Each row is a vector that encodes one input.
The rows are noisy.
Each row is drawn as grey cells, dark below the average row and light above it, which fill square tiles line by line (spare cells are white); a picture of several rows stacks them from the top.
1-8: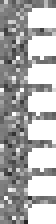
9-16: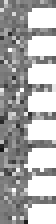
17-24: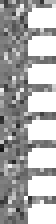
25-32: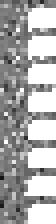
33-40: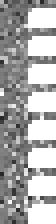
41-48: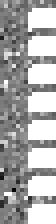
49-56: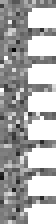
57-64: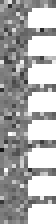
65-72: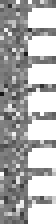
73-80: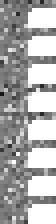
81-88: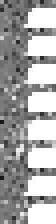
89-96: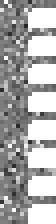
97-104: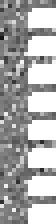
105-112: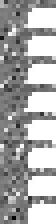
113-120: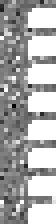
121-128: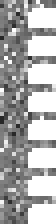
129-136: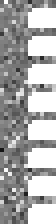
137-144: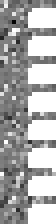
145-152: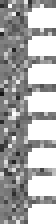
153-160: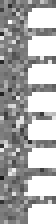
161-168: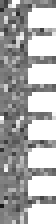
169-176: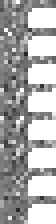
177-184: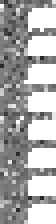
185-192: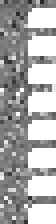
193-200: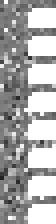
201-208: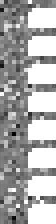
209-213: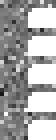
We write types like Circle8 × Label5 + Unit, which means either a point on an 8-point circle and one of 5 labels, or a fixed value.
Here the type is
Bool × Line5 + (Tree10 + Tree11) × Tree11.
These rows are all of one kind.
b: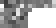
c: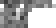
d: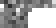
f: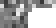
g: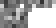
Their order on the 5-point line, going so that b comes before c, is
d, b, f, c, g.
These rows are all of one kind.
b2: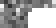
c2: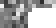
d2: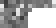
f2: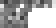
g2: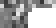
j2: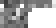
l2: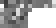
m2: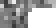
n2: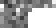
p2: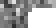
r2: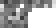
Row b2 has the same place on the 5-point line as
m2, n2 and p2.
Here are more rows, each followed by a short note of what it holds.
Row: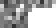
a point on a 5-point line and a true/false value
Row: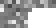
a node of a 10-node tree and a node of an 11-node tree
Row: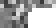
a point on a 5-point line and a true/false value
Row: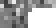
a point on a 5-point line and a true/false value
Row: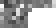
a point on a 5-point line and a true/false value
